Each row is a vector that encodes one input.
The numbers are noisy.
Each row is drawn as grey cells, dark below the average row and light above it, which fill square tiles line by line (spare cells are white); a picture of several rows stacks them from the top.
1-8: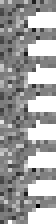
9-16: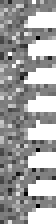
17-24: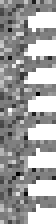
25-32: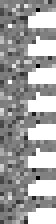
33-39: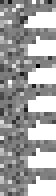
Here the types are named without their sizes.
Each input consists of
a point on a line and a true/false value.
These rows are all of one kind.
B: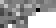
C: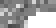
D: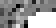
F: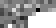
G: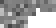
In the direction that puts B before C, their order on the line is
F, B, C, G, D.
